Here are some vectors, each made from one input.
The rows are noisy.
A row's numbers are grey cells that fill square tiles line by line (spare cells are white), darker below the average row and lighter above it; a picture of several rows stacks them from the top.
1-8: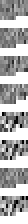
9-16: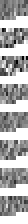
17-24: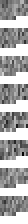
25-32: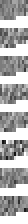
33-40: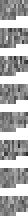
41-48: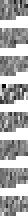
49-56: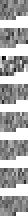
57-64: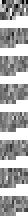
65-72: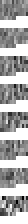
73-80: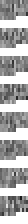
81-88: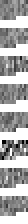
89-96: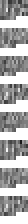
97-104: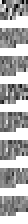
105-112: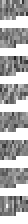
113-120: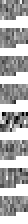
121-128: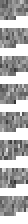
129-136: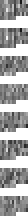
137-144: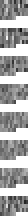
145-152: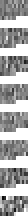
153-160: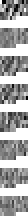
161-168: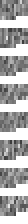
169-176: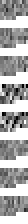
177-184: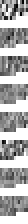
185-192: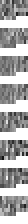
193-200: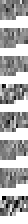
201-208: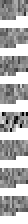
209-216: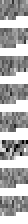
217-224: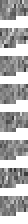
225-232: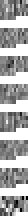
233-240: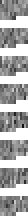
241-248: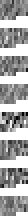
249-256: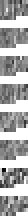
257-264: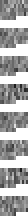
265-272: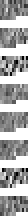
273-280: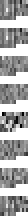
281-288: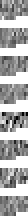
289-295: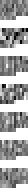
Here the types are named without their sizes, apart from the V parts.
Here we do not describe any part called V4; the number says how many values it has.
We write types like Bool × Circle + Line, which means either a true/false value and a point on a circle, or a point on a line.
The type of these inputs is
List(Line) + V4 × V4.
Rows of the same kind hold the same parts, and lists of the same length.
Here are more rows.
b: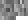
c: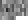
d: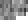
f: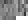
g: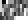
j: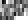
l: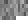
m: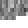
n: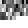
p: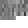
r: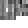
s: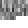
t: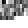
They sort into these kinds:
b, c, s
d, f, l, m, p
g, j, t
n
r

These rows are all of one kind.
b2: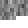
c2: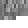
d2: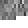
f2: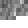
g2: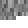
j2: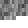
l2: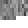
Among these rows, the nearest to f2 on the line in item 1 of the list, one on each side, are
g2 and l2.
